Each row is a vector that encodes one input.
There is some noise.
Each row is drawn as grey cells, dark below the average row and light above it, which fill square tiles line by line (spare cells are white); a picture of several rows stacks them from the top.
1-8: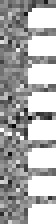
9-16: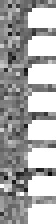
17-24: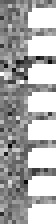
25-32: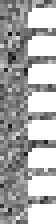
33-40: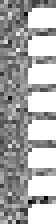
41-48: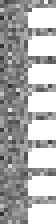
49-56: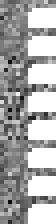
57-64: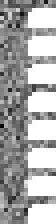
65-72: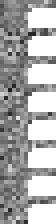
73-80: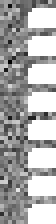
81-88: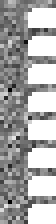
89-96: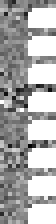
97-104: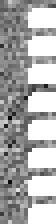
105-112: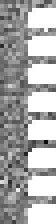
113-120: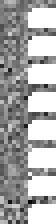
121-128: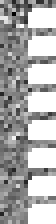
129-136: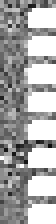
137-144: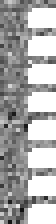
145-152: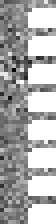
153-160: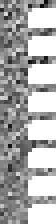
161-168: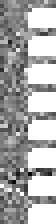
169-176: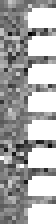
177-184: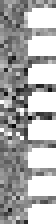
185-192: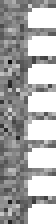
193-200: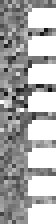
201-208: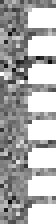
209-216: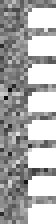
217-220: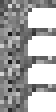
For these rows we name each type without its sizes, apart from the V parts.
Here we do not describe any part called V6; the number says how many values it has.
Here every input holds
a point on a line, together with a list of items, each either a point on a line, or a value of V6.
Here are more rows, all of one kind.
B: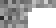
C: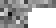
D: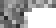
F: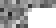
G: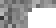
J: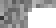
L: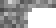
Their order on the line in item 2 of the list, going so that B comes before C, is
L, J, B, F, C, G, D.
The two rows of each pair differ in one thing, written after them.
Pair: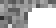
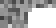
the place on the line in item 2 of the list
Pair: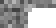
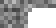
the place on the line in item 2 of the list
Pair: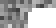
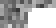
the place on the line in item 1 of the list
